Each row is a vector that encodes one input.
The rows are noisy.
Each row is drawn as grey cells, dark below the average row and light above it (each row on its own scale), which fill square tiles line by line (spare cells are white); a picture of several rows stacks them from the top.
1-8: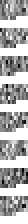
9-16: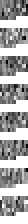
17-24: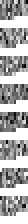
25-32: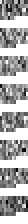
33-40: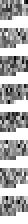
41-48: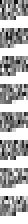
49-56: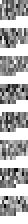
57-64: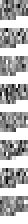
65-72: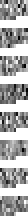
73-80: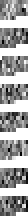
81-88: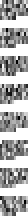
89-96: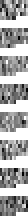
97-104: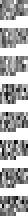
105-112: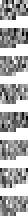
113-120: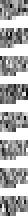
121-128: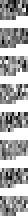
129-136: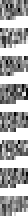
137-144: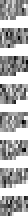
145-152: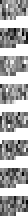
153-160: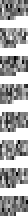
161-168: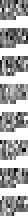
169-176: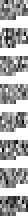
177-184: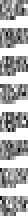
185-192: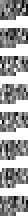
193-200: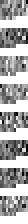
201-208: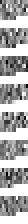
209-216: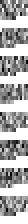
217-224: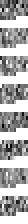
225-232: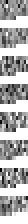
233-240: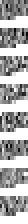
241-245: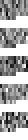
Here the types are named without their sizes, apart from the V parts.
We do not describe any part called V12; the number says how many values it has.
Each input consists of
either a label, a true/false value and a value of V12, or a point on a line.
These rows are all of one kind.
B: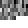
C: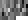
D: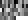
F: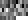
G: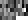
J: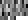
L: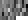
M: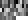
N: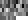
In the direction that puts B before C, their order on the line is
F, N, M, D, B, G, J, L, C.
